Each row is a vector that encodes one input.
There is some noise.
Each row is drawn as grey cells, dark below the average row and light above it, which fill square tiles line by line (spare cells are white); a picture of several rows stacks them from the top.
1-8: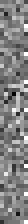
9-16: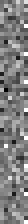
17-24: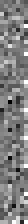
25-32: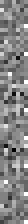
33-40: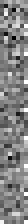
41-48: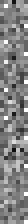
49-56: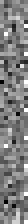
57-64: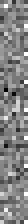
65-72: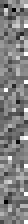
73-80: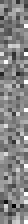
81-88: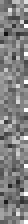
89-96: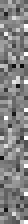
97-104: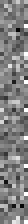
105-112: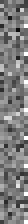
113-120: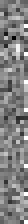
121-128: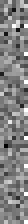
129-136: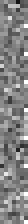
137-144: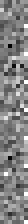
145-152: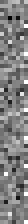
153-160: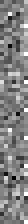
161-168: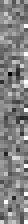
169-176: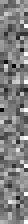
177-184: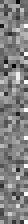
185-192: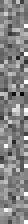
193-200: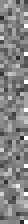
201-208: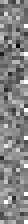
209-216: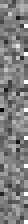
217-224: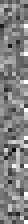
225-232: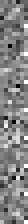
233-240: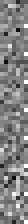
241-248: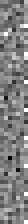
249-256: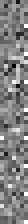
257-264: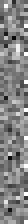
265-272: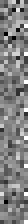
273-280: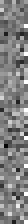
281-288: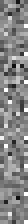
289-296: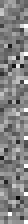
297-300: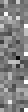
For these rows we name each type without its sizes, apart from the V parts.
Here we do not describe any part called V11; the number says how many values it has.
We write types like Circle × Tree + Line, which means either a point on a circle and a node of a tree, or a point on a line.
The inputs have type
Label × (Line × Line × List(V11) + Unit).
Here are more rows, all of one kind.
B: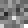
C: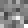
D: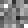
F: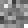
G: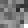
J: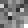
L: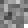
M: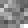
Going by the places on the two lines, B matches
G and L.
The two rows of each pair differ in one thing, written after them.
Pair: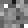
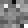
the value of V11 in item 1 of the list
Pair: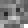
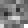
the place on one of the two lines
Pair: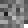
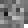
the value of V11 in item 1 of the list
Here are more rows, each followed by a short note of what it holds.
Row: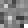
a label and a point on each of two lines, together with the empty list
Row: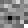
a label and a point on each of two lines, together with a list of one item
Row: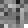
a label and a point on each of two lines, together with a list of one item
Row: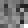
a label and a point on each of two lines, together with a list of two items
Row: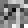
a label
